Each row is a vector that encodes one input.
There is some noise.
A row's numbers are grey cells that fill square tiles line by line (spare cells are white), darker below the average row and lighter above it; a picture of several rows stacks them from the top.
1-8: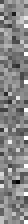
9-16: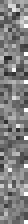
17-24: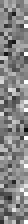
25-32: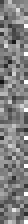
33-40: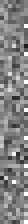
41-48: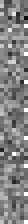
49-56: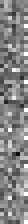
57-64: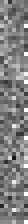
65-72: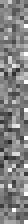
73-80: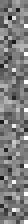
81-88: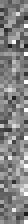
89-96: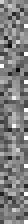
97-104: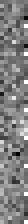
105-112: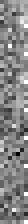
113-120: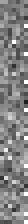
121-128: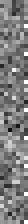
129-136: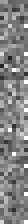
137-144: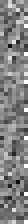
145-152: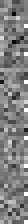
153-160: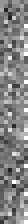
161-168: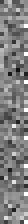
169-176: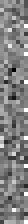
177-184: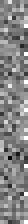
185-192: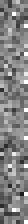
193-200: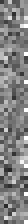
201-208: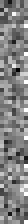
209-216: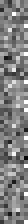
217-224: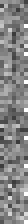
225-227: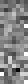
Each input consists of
a point on a 12-point line, together with either a point on a 12-point line, or four true/false values.
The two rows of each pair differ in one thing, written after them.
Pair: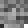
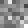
the place on the 12-point line
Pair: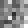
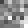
one of the four true/false values
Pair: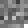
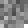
the place on the 12-point line
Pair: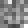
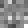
one of the four true/false values
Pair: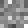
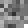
the place on the 12-point line
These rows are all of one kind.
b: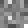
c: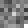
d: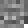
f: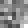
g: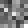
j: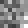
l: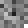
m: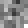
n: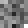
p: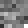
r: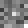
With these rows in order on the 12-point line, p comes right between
d and r.
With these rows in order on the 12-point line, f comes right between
b and j.
